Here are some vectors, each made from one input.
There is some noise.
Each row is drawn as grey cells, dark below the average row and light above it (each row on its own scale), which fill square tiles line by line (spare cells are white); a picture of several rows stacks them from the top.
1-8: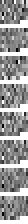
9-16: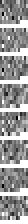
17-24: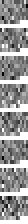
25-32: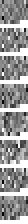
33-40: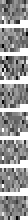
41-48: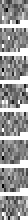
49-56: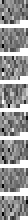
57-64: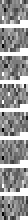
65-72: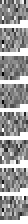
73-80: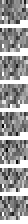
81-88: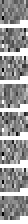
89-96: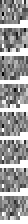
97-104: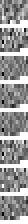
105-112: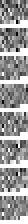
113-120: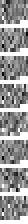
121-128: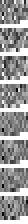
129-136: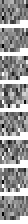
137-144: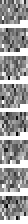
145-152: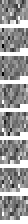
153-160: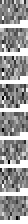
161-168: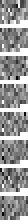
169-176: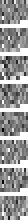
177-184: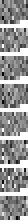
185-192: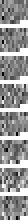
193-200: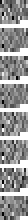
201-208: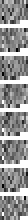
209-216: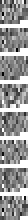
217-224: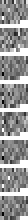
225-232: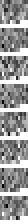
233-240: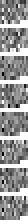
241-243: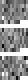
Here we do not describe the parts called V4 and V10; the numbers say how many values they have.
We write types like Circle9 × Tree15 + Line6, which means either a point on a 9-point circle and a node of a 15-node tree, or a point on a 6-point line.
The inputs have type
(Bool × Bool × Bool + Unit) × V10 + Line11 × V4.
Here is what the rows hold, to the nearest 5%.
About 30% of them hold a point on an 11-point line and a value of V4. The rest hold a value of V10, together with either a fixed value, or three true/false values.
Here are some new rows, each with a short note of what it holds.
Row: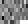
a point on an 11-point line and a value of V4
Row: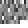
a value of V10
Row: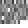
a value of V10
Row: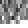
three true/false values and a value of V10
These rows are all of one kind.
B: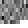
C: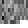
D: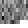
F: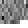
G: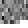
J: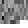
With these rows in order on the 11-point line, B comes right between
F and G.
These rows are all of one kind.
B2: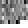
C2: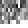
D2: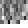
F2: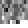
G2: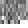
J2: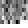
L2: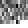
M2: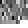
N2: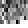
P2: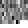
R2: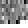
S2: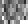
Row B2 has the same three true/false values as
D2, J2 and R2.
